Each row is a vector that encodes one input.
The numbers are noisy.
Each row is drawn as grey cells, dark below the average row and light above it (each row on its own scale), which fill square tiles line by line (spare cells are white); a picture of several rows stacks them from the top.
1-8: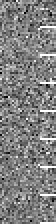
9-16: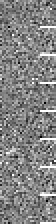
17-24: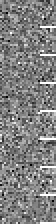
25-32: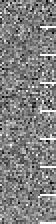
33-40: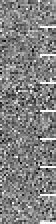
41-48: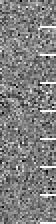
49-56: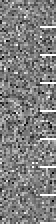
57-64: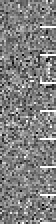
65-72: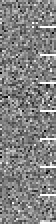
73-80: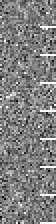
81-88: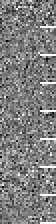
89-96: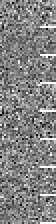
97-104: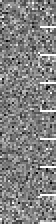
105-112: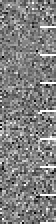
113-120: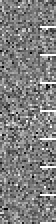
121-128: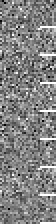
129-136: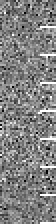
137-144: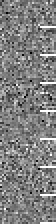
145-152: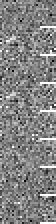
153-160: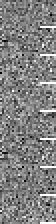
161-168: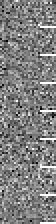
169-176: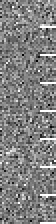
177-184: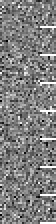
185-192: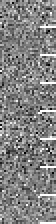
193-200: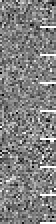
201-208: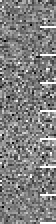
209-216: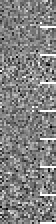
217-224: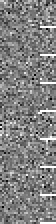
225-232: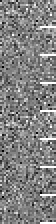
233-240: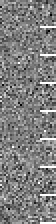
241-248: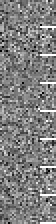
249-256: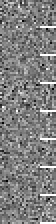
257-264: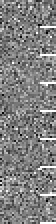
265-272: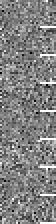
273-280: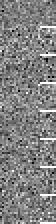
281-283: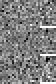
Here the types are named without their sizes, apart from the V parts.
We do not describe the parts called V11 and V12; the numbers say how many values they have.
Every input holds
either a node of a tree, or a true/false value, a value of V11 and a value of V12.
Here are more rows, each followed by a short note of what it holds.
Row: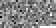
a node of a tree
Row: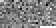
a true/false value, a value of V11 and a value of V12
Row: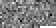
a true/false value, a value of V11 and a value of V12
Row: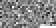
a node of a tree
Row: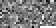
a true/false value, a value of V11 and a value of V12
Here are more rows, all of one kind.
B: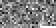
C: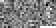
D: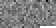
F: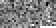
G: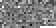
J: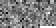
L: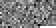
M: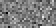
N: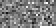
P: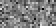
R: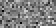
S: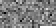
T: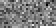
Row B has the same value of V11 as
N and P.
